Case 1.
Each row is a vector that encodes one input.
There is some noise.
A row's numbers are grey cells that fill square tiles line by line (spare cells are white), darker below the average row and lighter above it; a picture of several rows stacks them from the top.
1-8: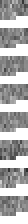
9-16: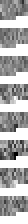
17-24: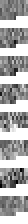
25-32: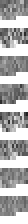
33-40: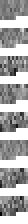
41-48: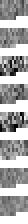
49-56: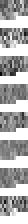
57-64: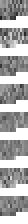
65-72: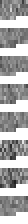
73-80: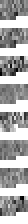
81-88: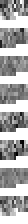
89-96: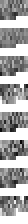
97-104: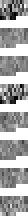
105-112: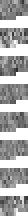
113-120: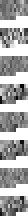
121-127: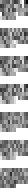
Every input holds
a point on a 10-point circle and a point on a 6-point line, together with either a point on a 10-point circle, or a fixed value.
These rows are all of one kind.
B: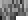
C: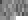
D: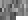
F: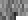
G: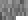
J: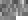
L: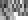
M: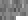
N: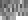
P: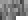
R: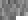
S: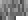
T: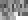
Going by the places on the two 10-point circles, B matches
J, P and T.
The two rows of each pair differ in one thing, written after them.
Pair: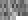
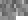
the place on the 6-point line
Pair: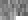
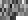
the place on the 6-point line
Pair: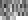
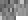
the place on one of the two 10-point circles
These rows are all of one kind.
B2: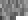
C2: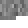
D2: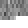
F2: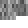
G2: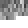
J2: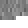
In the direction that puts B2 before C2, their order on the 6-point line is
B2, G2, F2, J2, D2, C2.
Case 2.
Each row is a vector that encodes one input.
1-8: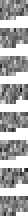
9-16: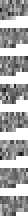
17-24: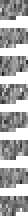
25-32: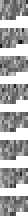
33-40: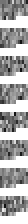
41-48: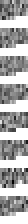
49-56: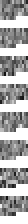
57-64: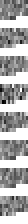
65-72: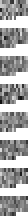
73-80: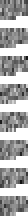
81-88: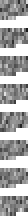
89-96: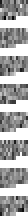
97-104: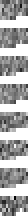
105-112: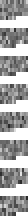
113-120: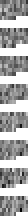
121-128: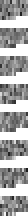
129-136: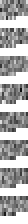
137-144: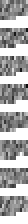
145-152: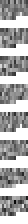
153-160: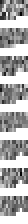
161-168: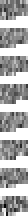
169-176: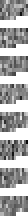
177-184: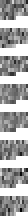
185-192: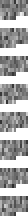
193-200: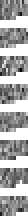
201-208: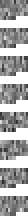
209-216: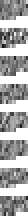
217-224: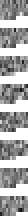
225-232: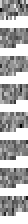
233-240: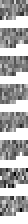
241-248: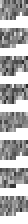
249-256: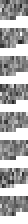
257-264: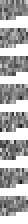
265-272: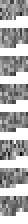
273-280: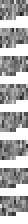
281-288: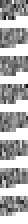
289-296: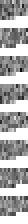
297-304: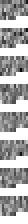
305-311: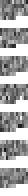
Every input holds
a true/false value, together with a list of up to two points on a 4-point line.
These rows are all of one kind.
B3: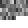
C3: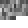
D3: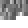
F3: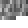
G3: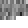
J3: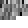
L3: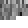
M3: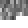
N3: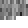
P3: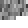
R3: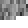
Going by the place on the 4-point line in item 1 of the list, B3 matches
L3 and N3.
